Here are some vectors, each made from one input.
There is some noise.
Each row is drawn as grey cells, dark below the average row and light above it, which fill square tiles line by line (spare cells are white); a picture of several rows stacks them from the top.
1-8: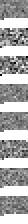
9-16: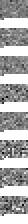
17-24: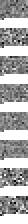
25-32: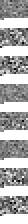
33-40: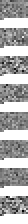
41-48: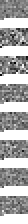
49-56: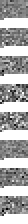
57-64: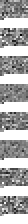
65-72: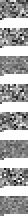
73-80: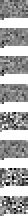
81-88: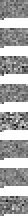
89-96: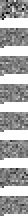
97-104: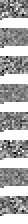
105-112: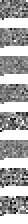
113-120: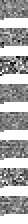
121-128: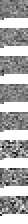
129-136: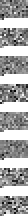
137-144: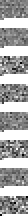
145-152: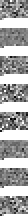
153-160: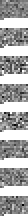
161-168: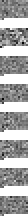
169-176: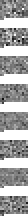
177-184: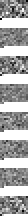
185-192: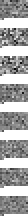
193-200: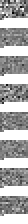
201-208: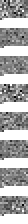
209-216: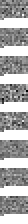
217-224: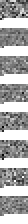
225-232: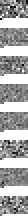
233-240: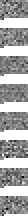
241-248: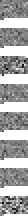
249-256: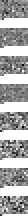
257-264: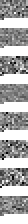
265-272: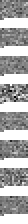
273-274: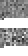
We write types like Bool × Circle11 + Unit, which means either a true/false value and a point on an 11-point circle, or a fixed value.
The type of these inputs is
Bool × Circle10 × (Circle10 + Unit) + Line7.
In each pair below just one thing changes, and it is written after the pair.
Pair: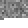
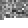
the place on the 10-point circle
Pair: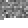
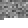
the true/false value
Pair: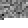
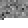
the place on the 10-point circle
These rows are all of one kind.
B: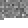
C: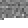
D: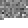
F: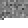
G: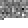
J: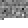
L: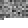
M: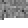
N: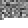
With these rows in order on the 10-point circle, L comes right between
F and J.
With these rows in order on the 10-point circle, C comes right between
F and N.
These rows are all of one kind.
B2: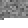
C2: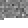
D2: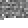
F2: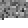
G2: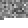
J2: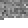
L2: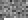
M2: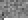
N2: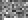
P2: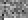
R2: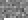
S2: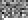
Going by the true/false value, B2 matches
L2, M2, N2 and S2.
